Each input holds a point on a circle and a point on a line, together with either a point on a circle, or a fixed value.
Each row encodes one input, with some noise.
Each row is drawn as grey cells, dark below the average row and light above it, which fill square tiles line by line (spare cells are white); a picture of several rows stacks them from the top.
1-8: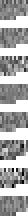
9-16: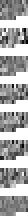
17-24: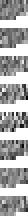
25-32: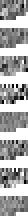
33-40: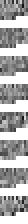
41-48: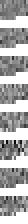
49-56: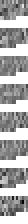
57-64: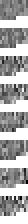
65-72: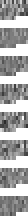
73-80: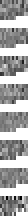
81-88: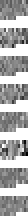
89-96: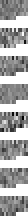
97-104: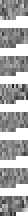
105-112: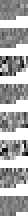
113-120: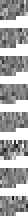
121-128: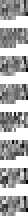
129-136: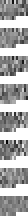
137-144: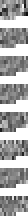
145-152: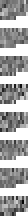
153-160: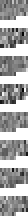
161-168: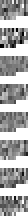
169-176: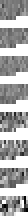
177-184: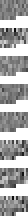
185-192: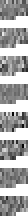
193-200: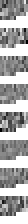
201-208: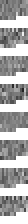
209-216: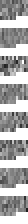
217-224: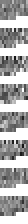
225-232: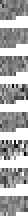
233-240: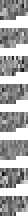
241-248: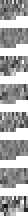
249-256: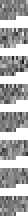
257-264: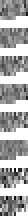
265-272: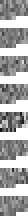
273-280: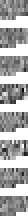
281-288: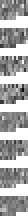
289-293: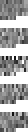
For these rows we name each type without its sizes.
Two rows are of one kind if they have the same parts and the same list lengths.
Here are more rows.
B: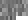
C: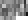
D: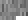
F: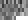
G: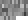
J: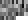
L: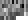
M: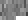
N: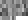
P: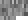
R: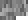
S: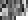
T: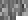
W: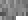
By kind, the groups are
B, C, D, F, L, M, P, S, T, W
G, J, N, R

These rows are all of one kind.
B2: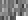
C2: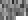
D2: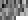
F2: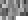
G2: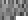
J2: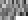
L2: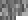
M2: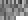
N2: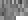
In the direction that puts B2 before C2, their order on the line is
J2, B2, L2, G2, F2, M2, D2, N2, C2.
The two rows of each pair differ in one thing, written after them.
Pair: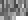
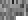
the place on the circle
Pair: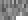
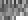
the place on the circle
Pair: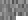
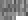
the place on the circle
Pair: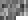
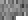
the place on the circle
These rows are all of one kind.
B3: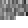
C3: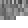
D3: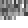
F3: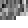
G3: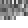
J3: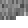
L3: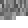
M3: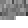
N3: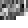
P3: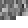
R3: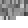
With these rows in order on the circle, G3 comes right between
J3 and N3.
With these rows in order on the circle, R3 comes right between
D3 and F3.
